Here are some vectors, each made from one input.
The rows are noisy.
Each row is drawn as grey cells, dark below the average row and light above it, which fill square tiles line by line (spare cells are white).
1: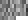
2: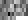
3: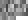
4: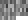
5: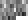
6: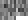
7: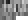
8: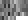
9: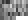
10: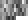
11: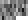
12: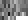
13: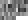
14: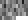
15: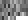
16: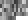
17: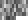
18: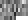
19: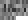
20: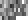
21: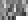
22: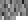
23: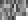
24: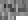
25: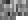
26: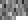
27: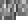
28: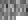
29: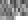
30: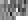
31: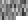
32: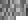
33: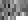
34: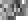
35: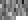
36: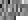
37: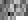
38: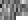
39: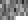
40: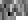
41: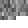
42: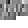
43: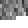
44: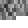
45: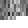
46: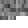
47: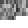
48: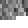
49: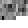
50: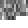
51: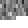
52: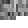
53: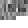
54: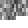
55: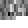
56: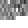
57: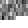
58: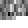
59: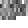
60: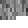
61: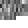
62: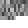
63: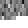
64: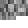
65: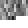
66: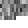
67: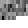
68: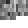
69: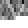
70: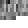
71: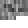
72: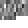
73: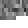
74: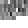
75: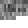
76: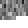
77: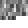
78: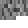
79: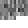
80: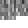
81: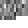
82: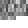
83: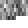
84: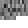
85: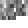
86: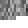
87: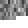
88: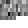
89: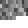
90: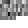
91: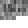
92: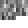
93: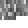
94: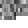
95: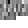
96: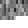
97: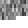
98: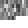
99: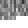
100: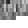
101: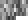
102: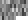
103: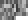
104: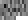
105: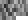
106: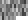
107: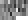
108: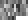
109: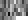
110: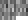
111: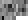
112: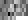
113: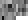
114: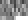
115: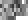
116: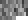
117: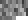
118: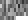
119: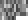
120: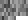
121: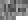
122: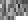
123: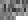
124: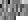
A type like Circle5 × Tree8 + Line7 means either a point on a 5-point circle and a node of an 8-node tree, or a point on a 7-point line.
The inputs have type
(Bool × Bool × Bool + Line7) × Line7.
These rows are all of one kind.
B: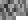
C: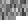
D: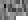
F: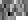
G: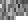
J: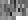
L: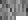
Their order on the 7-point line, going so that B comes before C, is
F, B, L, D, J, G, C.
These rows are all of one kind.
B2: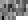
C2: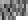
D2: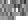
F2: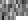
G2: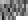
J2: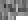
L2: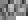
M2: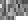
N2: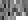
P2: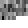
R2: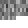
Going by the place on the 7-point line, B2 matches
C2, F2, G2 and P2.
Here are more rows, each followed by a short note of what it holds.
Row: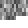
a point on each of two 7-point lines
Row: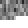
a point on a 7-point line and three true/false values
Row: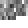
a point on each of two 7-point lines
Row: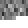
a point on a 7-point line and three true/false values
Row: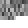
a point on a 7-point line and three true/false values
